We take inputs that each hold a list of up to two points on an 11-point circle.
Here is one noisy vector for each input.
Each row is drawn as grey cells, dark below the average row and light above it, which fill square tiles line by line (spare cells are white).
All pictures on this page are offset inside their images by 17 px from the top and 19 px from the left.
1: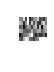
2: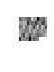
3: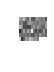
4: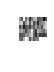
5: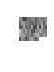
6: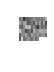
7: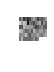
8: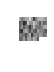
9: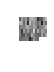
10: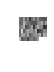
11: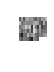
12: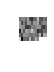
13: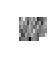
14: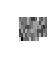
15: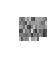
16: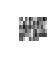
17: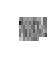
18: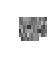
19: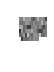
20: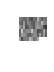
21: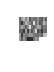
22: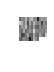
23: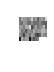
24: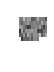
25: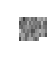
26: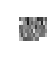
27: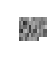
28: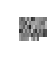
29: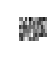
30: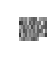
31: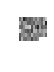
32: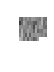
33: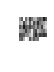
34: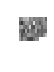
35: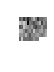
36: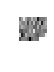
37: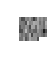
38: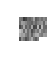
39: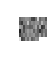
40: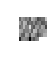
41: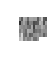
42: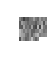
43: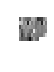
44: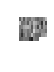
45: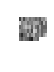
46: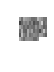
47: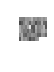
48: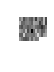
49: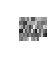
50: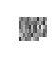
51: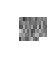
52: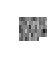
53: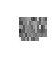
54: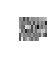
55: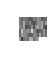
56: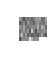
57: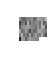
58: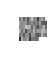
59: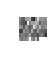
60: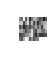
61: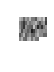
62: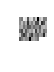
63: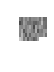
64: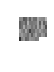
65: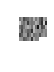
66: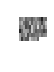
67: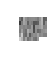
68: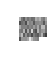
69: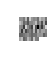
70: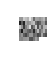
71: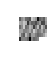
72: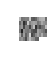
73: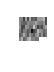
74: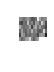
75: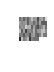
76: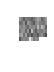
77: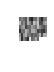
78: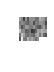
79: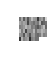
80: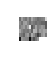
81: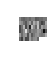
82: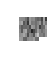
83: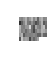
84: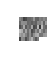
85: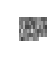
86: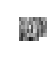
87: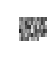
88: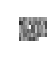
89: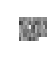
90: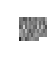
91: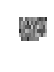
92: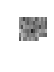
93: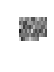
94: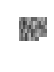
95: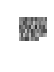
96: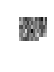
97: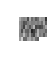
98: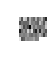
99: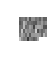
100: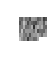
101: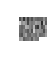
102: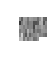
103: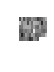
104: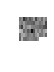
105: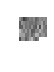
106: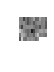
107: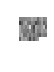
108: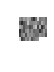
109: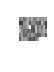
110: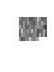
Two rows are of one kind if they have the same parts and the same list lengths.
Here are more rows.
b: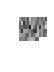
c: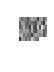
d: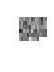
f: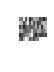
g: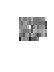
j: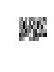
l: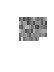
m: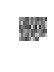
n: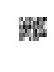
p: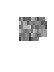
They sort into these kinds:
b, d, m
c, g, l, p
f, j, n

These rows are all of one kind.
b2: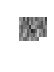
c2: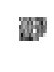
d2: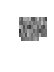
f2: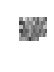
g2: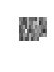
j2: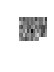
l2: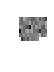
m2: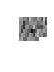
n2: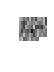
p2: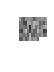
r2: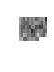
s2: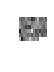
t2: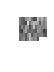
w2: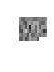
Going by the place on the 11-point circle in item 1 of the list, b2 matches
j2, m2, n2 and r2.
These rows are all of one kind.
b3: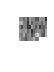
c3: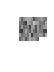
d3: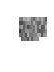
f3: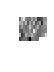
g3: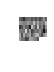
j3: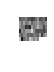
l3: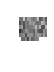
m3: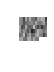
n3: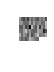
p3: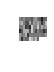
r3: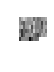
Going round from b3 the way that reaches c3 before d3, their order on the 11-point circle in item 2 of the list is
b3, m3, g3, j3, n3, p3, l3, f3, r3, c3, d3.
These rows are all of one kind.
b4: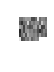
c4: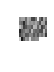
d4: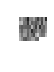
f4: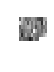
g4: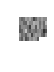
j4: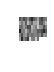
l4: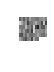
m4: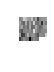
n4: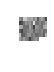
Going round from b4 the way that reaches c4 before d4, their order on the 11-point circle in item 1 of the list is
b4, c4, j4, g4, d4, l4, f4, m4, n4.
